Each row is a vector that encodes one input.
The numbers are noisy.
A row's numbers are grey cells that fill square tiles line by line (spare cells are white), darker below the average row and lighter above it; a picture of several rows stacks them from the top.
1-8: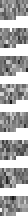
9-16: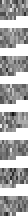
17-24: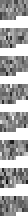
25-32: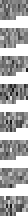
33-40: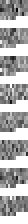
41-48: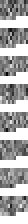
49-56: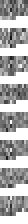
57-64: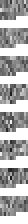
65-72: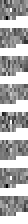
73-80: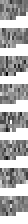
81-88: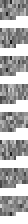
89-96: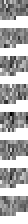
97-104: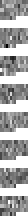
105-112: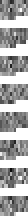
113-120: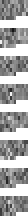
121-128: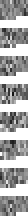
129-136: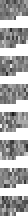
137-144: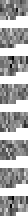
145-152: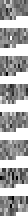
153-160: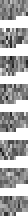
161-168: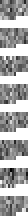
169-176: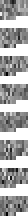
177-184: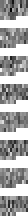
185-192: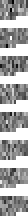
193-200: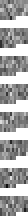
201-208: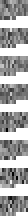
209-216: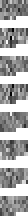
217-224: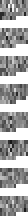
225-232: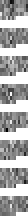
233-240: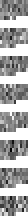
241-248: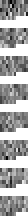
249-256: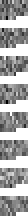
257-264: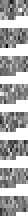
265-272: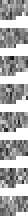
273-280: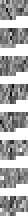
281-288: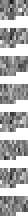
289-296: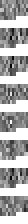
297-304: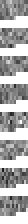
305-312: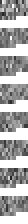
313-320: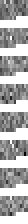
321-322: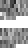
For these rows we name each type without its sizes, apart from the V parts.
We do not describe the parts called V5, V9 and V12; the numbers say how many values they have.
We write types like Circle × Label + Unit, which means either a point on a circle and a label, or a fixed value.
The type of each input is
Bool × (Line + V5) + (Tree + Unit) × V9 × V12.
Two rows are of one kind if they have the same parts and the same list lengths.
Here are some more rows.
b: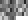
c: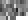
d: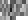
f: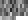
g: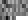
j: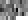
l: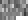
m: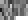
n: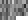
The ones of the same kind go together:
b, d
c, f, j, m
g, n
l

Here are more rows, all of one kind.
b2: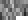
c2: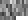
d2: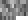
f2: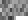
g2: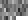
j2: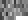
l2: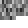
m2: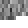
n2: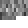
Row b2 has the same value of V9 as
c2, d2 and m2.
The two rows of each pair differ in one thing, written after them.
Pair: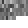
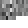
the value of V9
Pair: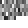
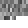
the node of the tree
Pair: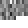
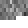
the value of V12
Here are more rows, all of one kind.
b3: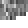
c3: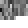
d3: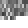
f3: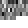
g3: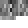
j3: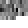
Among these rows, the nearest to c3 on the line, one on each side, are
d3 and j3.
